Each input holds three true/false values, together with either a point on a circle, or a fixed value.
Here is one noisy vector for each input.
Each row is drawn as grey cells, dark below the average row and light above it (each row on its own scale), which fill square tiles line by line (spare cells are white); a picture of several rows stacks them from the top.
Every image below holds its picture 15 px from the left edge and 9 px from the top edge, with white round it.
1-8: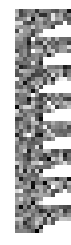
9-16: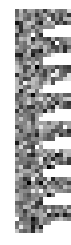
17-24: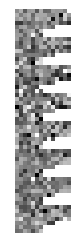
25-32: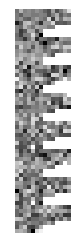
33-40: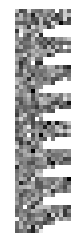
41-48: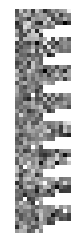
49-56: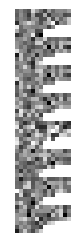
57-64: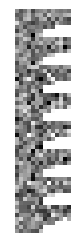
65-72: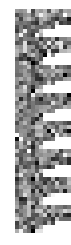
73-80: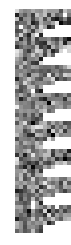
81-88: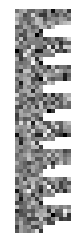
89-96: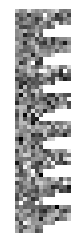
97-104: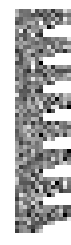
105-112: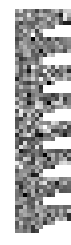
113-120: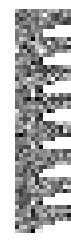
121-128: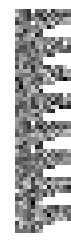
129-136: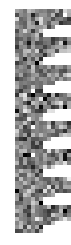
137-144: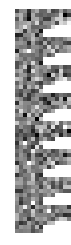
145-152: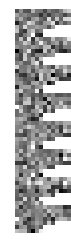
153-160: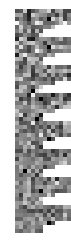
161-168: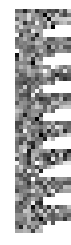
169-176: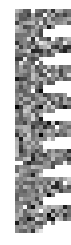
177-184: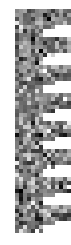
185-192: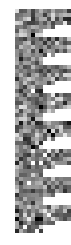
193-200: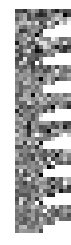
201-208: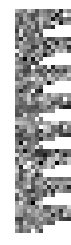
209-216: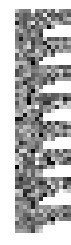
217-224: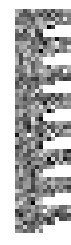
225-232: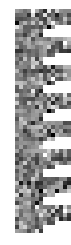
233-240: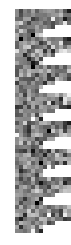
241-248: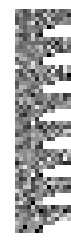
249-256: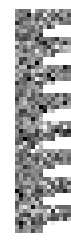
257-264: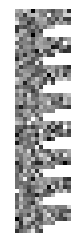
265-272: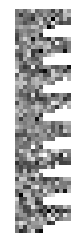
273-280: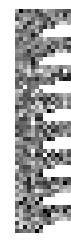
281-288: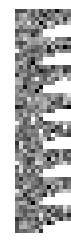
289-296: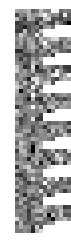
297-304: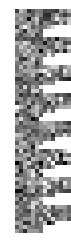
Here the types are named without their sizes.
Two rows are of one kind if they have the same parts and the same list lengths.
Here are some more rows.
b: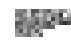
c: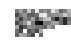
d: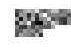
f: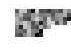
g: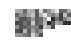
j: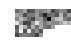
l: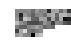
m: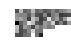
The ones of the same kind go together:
b, c, d, g, m
f, j, l

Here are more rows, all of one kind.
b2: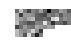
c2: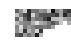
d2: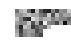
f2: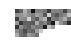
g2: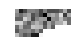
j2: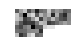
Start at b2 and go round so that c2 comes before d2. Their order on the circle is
b2, g2, f2, c2, d2, j2.
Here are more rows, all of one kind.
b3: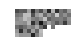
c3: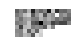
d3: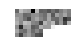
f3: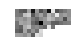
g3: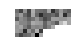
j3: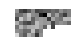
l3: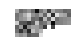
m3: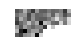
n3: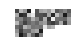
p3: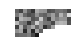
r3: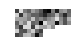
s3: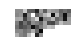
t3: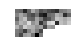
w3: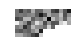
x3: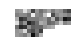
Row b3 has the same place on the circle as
j3, l3, t3 and w3.
